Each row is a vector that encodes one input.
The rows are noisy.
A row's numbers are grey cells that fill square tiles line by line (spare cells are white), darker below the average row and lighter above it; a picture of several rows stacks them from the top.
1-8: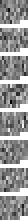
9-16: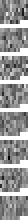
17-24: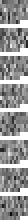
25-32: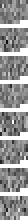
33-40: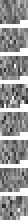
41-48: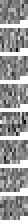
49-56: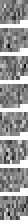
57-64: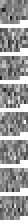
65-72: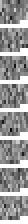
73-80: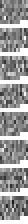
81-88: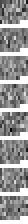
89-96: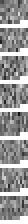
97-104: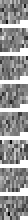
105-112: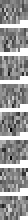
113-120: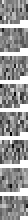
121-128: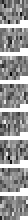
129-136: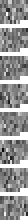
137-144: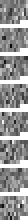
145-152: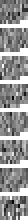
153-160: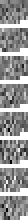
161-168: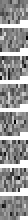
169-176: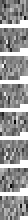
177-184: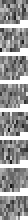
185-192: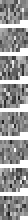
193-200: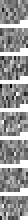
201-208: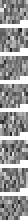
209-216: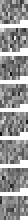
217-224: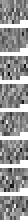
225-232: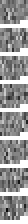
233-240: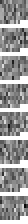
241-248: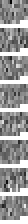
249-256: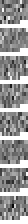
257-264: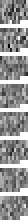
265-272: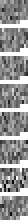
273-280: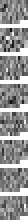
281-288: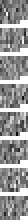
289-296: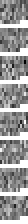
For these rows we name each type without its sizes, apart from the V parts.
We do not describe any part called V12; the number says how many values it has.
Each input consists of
a label and a value of V12, together with either a point on a circle and a true/false value, or a node of a tree.
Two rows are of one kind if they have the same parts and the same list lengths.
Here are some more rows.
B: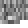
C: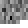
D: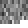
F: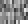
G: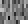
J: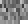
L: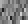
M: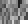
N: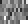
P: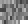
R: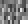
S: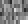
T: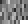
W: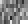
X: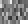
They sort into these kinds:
B, C, D, F, J, M, P, R, T, X
G, L, N, S, W

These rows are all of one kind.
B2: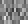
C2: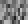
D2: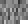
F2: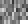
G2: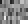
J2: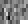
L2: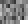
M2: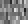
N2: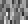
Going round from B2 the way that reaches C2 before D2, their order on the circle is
B2, L2, C2, G2, M2, J2, D2, F2, N2.
